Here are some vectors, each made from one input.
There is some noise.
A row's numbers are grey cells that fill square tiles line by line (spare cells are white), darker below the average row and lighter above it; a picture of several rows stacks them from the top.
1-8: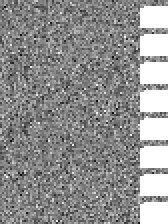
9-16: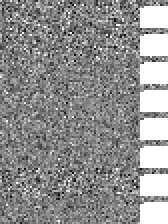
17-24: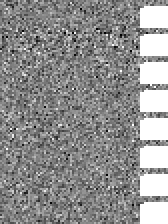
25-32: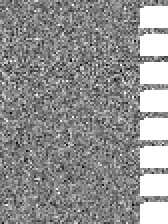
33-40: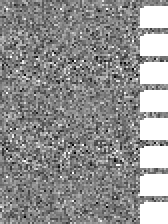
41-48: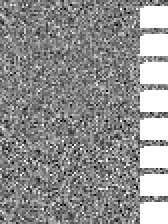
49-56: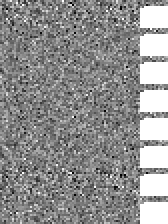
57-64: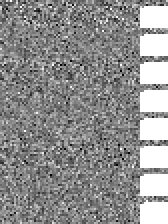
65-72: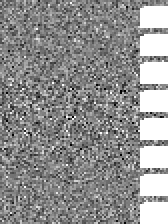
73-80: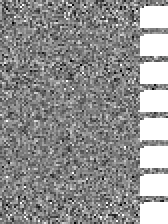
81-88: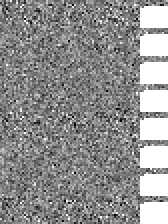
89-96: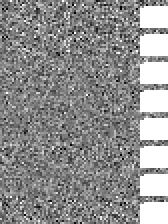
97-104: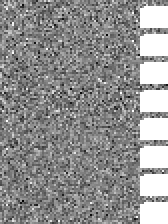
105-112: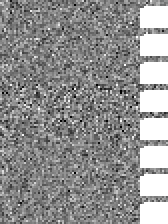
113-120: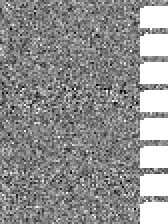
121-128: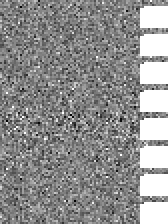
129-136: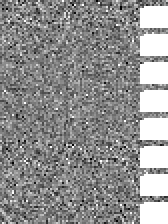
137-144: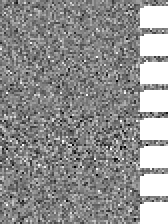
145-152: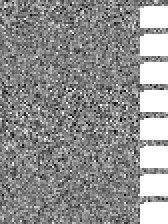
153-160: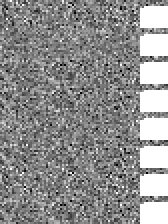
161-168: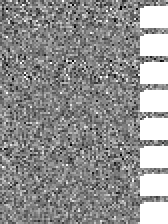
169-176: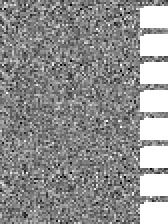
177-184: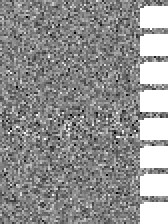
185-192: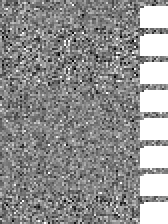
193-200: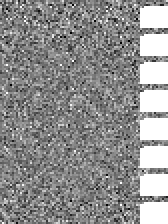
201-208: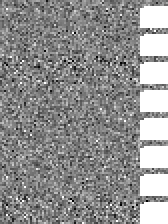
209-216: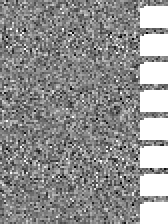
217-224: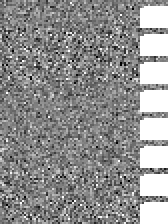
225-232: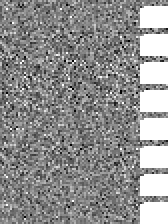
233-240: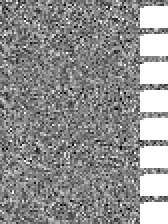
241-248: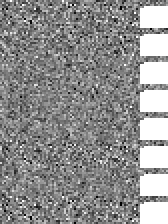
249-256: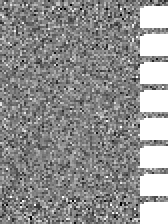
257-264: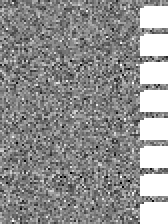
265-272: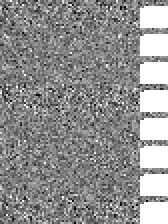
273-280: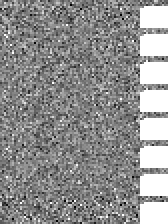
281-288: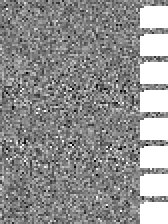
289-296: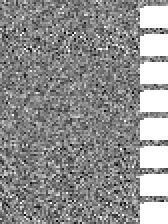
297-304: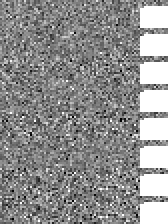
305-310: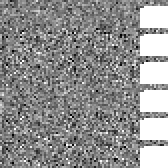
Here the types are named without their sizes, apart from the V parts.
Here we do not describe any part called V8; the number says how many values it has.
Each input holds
a point on a circle and a point on a line, together with either a node of a tree, or a list of values of V8.
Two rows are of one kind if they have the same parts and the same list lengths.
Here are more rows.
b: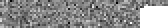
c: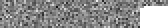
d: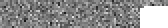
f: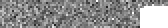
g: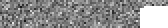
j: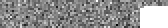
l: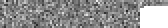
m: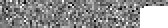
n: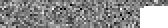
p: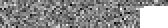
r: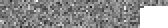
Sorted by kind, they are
b, d, g
c, f, j, l
m
n, p
r

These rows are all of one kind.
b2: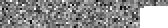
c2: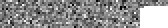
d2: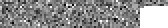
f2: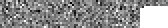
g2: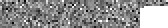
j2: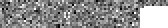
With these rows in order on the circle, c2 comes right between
d2 and g2.
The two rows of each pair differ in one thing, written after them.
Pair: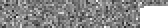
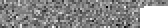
the value of V8 in item 1 of the list
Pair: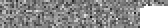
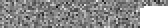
the value of V8 in item 1 of the list
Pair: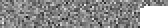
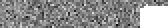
the place on the circle
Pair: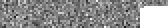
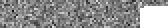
the place on the line
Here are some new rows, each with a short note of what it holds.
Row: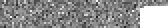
a point on a circle and a point on a line, together with a list of one item
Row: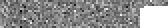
a point on a circle and a point on a line, together with a list of two items
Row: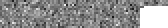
a point on a circle and a point on a line, together with a list of three items
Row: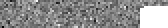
a point on a circle and a point on a line, together with a list of three items
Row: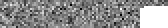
a point on a circle and a point on a line, together with the empty list
